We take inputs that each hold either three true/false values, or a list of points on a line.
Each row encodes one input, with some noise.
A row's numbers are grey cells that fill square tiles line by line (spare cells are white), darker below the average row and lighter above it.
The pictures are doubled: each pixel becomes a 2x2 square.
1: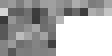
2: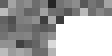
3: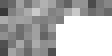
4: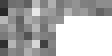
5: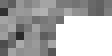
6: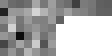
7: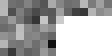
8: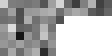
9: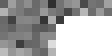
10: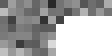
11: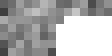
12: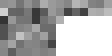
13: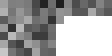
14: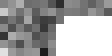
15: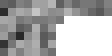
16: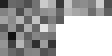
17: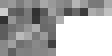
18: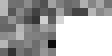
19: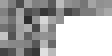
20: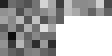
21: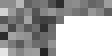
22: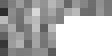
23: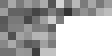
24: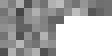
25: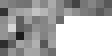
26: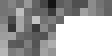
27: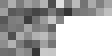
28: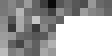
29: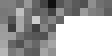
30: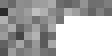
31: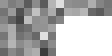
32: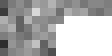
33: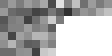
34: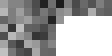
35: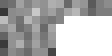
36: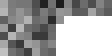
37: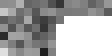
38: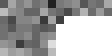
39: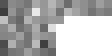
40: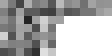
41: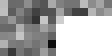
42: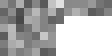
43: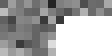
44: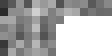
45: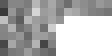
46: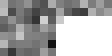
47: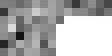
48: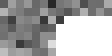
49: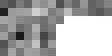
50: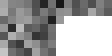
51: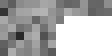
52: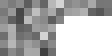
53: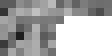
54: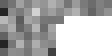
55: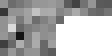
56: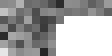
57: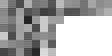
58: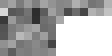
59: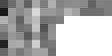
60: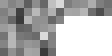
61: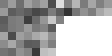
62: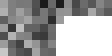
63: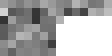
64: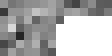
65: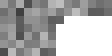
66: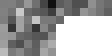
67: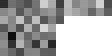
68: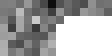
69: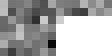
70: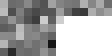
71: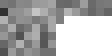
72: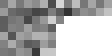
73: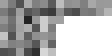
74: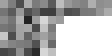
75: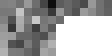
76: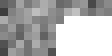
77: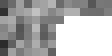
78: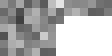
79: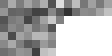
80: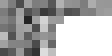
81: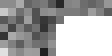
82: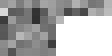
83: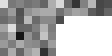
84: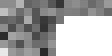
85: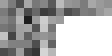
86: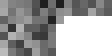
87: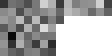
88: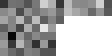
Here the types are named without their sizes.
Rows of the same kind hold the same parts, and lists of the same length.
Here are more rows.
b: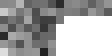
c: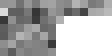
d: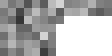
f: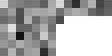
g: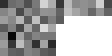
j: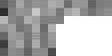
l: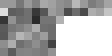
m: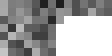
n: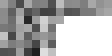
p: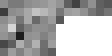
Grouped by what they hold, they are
b, c, l, m, n
d, f
g
j, p

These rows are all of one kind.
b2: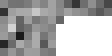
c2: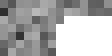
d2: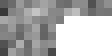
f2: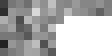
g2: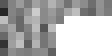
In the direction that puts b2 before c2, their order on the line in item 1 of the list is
b2, c2, d2, g2, f2.
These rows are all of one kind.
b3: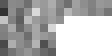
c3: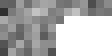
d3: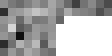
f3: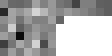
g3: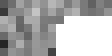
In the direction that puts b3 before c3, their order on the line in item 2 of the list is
b3, c3, g3, d3, f3.
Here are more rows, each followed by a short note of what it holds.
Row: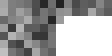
three true/false values
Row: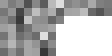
a list of one item
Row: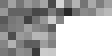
three true/false values
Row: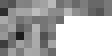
a list of two items
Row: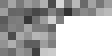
three true/false values
